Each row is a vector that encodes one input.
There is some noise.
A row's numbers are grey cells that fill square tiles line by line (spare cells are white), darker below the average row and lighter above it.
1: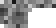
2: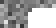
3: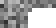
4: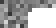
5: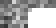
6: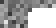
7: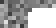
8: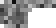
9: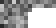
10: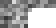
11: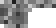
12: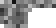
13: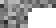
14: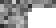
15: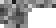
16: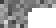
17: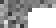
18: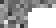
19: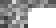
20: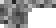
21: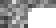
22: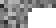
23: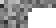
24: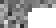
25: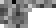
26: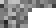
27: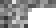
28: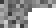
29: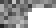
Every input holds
a point on a 5-point line.
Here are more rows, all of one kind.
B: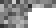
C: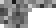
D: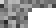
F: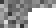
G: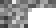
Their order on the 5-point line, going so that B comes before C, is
F, B, G, D, C.
